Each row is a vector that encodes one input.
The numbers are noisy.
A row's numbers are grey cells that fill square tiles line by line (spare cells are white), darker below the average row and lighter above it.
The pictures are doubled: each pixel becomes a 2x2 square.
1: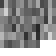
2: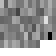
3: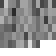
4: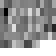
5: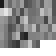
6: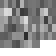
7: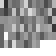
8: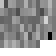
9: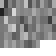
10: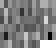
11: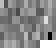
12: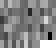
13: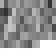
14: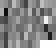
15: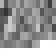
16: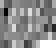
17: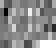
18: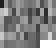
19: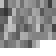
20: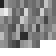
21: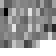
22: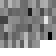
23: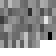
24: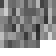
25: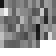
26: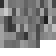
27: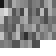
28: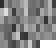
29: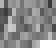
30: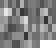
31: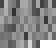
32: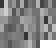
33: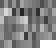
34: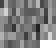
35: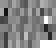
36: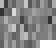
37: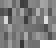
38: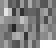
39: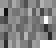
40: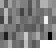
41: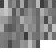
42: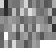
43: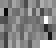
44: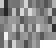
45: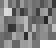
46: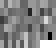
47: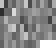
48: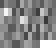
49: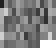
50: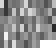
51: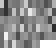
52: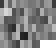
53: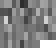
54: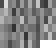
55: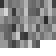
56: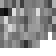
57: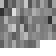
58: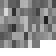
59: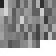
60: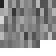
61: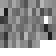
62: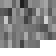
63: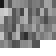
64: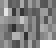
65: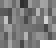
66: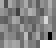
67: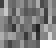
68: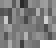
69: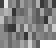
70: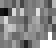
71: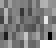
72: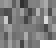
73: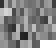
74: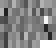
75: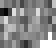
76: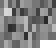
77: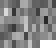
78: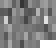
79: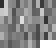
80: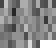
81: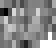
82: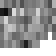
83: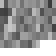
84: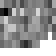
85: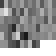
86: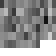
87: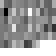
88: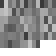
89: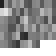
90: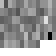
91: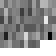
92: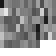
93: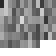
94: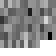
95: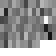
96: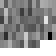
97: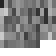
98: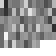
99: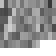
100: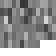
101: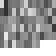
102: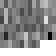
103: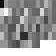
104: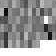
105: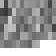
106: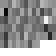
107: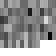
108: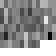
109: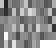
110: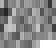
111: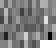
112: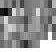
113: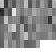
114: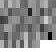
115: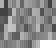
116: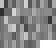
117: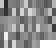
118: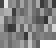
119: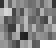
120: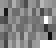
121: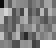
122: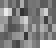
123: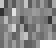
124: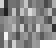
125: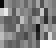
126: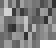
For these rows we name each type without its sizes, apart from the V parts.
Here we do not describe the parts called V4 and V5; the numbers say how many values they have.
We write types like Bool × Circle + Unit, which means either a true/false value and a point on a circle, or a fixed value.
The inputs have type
Bool × V5 + Label × V4.
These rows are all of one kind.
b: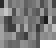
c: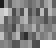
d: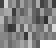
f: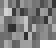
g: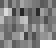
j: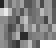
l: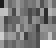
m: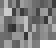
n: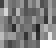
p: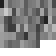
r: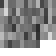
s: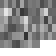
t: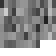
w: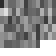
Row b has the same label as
d, f, m and p.
